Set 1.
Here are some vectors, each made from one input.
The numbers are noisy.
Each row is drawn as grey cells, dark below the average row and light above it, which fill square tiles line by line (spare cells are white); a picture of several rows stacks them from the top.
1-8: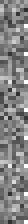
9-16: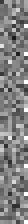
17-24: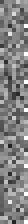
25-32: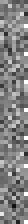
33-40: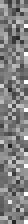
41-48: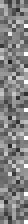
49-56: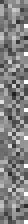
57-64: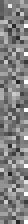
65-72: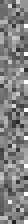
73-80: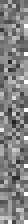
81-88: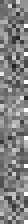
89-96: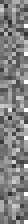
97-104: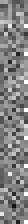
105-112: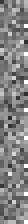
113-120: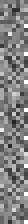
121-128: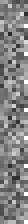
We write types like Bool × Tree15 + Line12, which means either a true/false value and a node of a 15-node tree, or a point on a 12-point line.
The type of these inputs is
Bool × Circle8 + Line13.
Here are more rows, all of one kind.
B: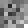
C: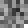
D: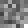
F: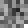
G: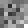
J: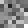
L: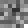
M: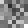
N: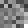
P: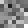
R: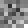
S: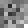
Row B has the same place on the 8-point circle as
G, J, P and S.
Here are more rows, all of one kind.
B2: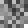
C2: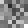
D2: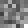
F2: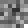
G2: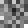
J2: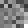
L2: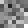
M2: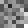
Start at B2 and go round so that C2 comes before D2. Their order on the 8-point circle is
B2, C2, L2, M2, J2, D2, F2, G2.
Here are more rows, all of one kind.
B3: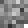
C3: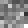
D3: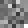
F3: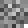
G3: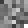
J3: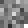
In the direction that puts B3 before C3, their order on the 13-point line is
B3, J3, G3, F3, D3, C3.
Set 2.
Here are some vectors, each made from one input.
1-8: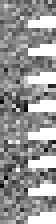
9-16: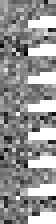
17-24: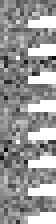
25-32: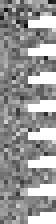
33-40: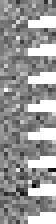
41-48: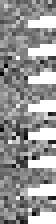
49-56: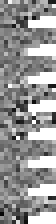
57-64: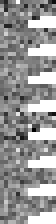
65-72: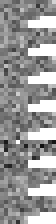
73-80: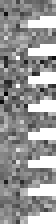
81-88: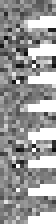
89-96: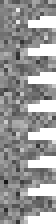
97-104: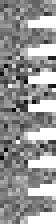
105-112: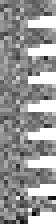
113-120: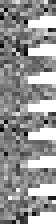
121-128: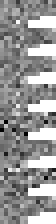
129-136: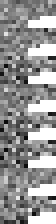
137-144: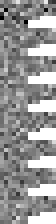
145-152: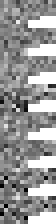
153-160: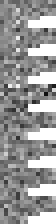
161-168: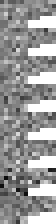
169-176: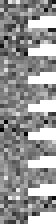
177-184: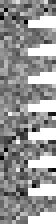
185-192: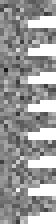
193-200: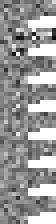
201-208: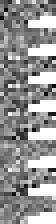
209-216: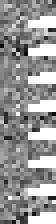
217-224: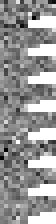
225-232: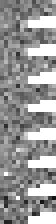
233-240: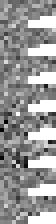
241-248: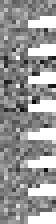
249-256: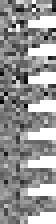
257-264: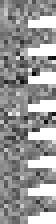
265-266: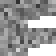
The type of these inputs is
Bool × Bool × Bool + Circle18 × (Tree10 + Unit) + Unit.
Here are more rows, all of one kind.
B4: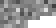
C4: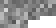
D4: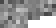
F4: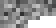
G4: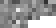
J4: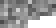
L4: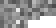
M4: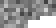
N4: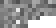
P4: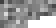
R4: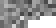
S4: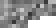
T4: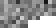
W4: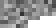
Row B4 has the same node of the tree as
G4, L4 and N4.
